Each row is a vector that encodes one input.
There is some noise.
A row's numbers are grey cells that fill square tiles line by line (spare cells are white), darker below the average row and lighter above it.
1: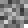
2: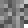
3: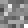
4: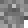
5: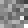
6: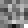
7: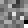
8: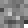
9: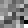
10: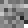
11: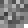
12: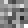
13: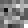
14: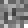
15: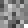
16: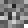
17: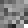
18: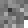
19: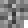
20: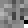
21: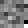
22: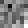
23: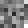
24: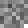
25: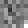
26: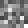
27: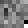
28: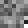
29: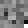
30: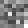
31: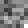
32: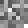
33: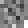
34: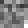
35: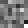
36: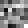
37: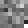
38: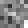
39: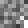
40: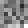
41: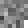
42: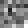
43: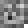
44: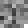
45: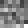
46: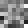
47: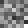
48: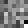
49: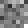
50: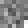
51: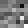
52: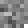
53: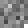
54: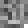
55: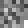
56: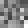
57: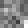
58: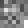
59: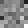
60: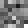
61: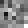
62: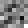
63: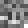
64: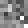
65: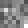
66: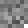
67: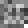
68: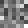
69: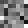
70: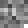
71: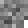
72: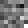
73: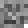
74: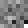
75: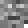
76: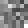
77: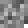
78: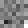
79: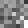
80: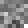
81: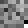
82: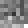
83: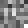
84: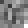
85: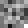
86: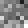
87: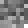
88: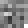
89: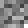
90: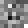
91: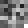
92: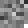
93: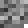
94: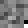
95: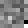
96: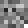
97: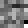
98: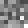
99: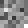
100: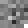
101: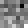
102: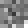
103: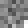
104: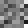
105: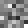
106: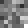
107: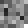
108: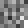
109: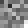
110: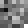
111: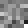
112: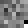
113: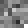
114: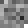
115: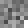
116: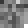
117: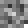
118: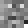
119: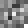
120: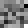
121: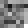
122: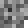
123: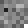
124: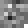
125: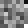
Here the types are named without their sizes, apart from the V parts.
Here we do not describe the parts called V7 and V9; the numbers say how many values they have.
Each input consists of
a label and a value of V9, together with either four true/false values, or a value of V7.
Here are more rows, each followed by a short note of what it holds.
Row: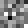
a label, four true/false values and a value of V9
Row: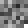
a label, a value of V7 and a value of V9
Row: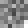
a label, four true/false values and a value of V9
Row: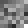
a label, four true/false values and a value of V9
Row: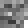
a label, four true/false values and a value of V9
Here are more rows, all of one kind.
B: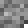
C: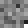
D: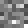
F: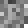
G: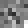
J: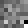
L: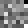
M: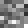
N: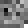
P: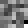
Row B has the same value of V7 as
D, G, L and M.
